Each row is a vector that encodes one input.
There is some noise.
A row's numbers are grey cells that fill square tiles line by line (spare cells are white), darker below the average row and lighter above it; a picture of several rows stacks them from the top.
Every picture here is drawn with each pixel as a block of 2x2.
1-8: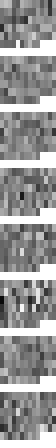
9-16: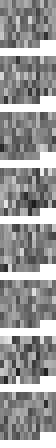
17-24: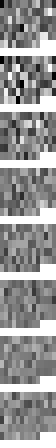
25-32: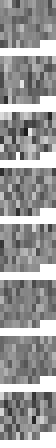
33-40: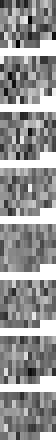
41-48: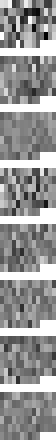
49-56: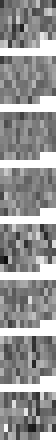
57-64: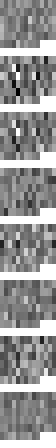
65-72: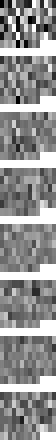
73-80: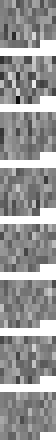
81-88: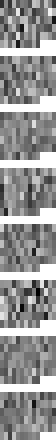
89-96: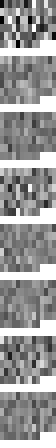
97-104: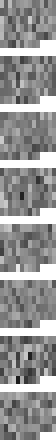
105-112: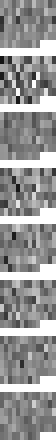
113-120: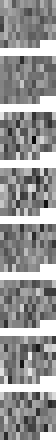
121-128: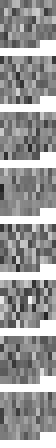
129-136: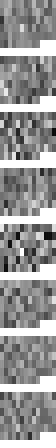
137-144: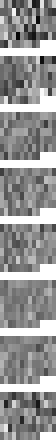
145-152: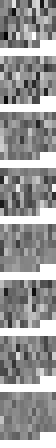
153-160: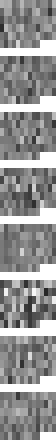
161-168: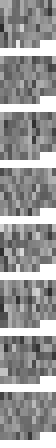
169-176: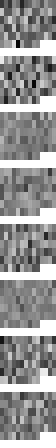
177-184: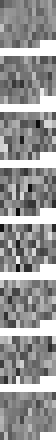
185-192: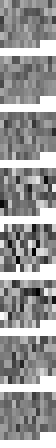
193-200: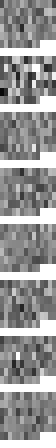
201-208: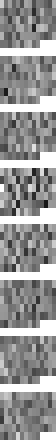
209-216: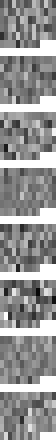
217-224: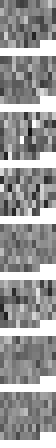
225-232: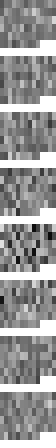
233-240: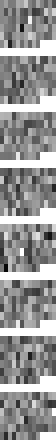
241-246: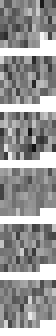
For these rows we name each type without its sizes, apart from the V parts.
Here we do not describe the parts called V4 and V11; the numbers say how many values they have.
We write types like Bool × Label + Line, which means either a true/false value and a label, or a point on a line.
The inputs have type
(Circle + Unit) × Label × V11 + V4.
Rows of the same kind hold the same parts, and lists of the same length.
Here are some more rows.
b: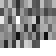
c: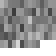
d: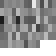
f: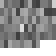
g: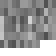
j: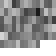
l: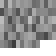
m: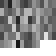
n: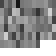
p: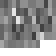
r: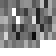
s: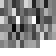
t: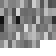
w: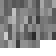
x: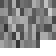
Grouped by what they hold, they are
b, d, f, g, j, l, n, w, x
c, m, t
p, r, s

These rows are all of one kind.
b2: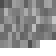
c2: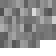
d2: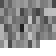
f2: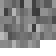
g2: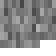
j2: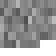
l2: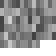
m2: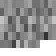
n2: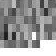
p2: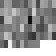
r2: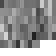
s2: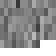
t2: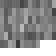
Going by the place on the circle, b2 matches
d2, f2 and j2.
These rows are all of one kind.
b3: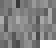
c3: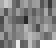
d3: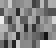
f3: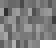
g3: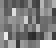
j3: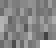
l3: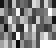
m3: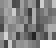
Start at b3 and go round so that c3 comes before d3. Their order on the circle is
b3, f3, j3, c3, d3, l3, g3, m3.
